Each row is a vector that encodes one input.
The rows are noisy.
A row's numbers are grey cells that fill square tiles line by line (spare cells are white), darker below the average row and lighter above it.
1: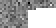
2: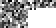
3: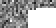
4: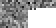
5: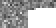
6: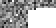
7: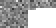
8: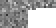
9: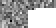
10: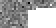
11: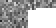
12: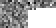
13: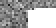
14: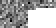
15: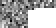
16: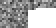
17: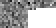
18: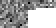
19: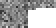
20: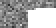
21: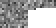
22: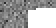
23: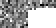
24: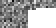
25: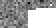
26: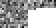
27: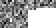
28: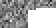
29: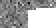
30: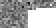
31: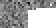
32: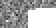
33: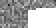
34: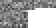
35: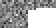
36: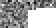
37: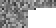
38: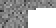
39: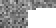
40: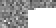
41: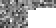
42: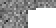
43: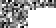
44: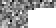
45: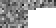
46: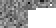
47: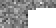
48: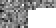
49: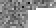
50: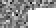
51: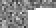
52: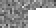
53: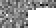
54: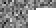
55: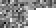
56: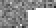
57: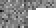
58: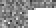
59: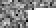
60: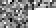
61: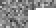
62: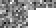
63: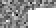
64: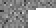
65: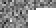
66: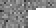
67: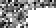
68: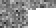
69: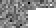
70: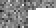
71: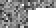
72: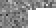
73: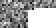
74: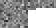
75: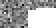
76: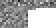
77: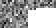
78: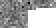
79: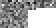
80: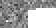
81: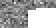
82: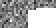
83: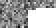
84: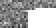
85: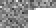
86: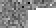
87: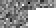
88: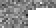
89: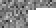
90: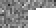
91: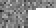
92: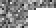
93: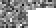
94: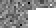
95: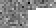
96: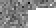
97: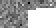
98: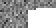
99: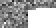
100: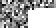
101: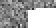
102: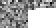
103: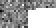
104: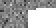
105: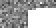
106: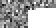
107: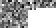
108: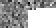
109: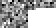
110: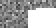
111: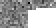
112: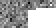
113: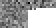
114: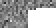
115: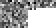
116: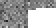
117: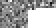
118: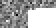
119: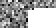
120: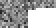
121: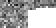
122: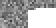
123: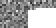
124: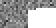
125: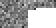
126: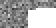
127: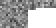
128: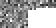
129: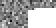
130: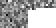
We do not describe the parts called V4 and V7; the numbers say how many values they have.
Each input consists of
either one of 5 labels and a true/false value, or a value of V4 and a value of V7.
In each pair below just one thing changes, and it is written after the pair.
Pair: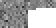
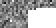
the label
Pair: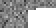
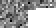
the true/false value
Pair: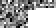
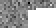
the label
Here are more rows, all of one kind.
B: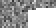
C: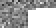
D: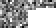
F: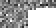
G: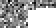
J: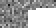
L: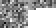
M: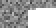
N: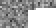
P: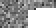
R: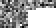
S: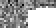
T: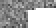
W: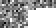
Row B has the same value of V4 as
F, L and W.
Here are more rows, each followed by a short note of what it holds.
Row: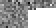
one of 5 labels and a true/false value
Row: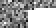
a value of V4 and a value of V7
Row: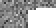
one of 5 labels and a true/false value
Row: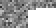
a value of V4 and a value of V7
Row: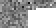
one of 5 labels and a true/false value
